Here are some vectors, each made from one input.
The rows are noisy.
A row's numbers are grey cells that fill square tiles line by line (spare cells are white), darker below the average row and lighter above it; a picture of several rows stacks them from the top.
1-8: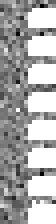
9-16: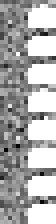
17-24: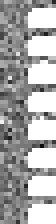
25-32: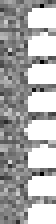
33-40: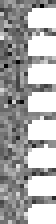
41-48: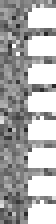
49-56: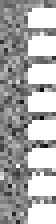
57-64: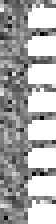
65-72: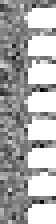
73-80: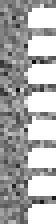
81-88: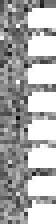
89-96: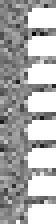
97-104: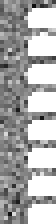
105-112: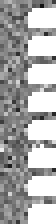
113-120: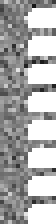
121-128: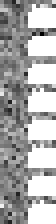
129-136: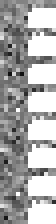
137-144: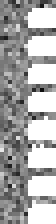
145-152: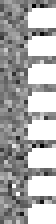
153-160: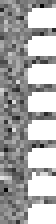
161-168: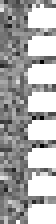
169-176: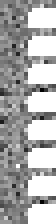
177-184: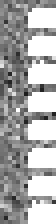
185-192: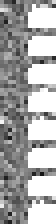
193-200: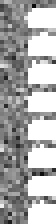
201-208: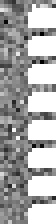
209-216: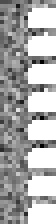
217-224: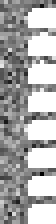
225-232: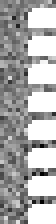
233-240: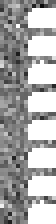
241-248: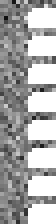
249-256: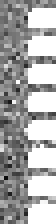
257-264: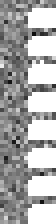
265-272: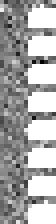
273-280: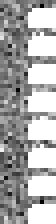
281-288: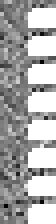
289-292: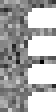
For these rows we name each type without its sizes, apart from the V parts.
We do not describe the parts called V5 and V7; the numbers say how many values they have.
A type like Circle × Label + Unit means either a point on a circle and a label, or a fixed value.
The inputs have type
(Line + V7) × (Tree + V5).
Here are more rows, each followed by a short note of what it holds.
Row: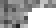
a point on a line and a node of a tree
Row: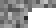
a point on a line and a node of a tree
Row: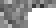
a node of a tree and a value of V7
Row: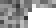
a point on a line and a value of V5
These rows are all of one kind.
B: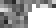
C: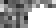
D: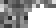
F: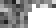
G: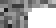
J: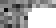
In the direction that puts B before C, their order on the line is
G, B, J, D, F, C.
